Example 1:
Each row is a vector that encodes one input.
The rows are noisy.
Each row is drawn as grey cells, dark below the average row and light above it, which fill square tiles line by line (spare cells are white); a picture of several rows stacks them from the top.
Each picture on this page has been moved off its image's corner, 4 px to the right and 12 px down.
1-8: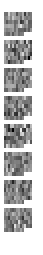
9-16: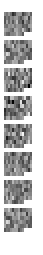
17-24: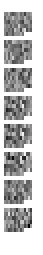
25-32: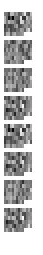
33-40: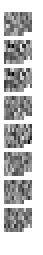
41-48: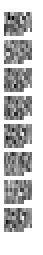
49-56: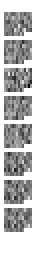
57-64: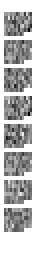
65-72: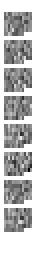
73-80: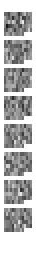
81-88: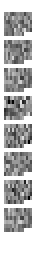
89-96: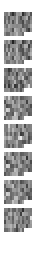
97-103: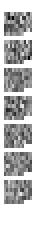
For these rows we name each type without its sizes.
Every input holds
a point on a line.
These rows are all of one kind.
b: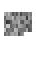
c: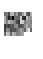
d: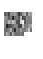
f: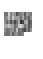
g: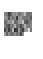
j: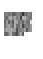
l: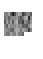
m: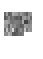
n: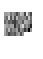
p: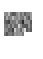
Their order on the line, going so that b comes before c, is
n, f, b, p, l, j, m, g, d, c.
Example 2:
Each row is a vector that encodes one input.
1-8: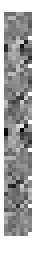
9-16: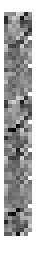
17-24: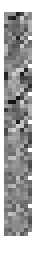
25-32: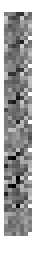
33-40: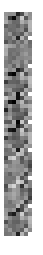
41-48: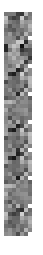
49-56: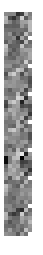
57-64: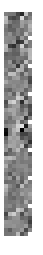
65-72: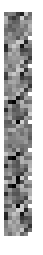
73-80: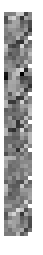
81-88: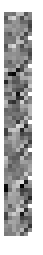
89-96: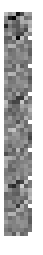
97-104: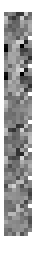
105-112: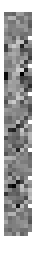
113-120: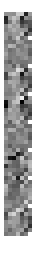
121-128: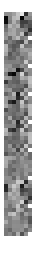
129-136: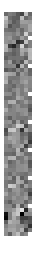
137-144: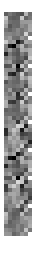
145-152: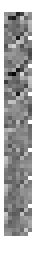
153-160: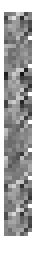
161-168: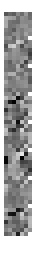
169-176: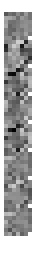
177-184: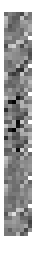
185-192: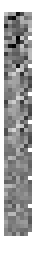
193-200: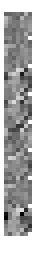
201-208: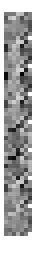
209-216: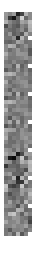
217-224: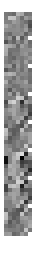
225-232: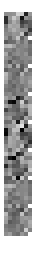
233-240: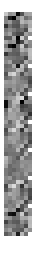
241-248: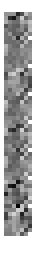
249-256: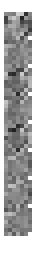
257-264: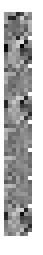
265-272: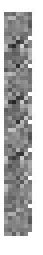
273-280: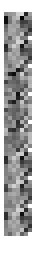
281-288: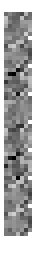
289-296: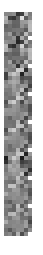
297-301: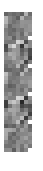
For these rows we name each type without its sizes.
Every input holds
a point on a line.
